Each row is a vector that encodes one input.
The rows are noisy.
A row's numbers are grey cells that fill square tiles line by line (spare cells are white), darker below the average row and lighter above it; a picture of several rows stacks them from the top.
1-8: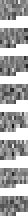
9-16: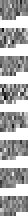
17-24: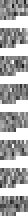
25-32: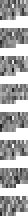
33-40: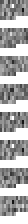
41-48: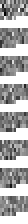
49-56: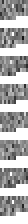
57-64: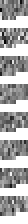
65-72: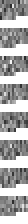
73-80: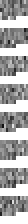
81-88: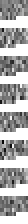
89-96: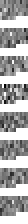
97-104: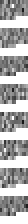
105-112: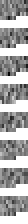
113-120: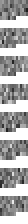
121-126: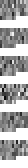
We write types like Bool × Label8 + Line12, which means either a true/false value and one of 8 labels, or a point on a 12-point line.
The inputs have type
List2(Line14).
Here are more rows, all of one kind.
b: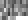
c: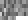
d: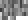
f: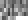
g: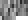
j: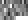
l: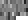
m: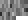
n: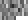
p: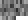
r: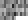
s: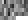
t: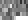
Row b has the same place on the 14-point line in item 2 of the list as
f, g, j and s.
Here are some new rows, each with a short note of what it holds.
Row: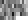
a list of one item
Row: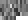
a list of two items
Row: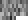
a list of two items
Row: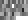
a list of one item
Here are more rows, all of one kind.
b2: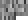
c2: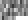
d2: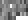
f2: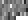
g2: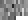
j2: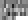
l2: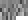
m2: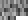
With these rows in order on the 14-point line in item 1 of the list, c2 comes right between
j2 and l2.
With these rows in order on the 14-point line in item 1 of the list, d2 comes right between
f2 and l2.
